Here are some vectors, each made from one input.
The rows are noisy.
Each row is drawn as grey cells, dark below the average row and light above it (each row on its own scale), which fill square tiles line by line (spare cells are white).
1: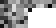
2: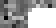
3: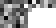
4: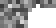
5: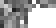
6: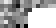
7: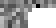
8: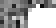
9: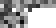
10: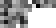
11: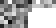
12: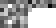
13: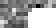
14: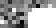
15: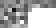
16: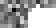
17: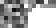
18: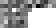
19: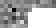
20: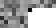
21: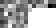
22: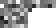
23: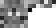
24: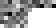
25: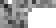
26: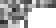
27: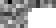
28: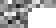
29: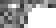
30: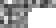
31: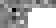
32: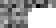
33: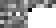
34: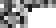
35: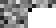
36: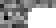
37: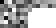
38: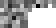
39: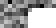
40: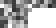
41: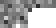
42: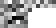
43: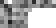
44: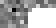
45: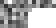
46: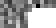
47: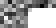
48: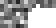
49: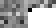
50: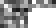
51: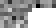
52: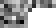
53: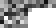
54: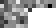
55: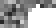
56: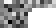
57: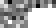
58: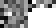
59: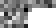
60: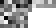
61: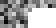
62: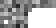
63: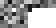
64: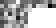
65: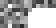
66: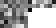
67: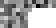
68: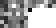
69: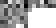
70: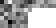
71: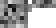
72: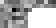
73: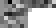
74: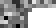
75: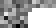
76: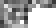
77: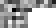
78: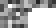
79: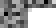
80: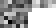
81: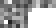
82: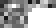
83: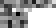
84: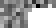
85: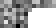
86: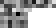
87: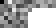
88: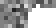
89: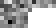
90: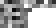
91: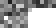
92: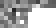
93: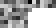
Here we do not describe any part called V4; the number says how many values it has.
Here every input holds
a value of V4, together with either one of 5 labels, or four true/false values.
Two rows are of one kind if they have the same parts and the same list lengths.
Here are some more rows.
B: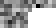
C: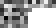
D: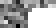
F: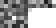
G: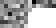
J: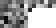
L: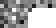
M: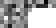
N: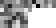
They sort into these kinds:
B, M, N
C, D, F, G, J, L

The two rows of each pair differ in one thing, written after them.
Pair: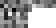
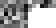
one of the four true/false values
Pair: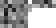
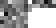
one of the four true/false values
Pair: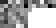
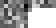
one of the four true/false values
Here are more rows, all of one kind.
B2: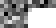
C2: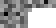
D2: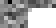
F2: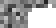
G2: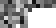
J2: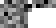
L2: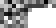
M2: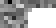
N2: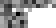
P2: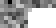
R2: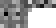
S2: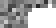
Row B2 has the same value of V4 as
C2, J2 and R2.
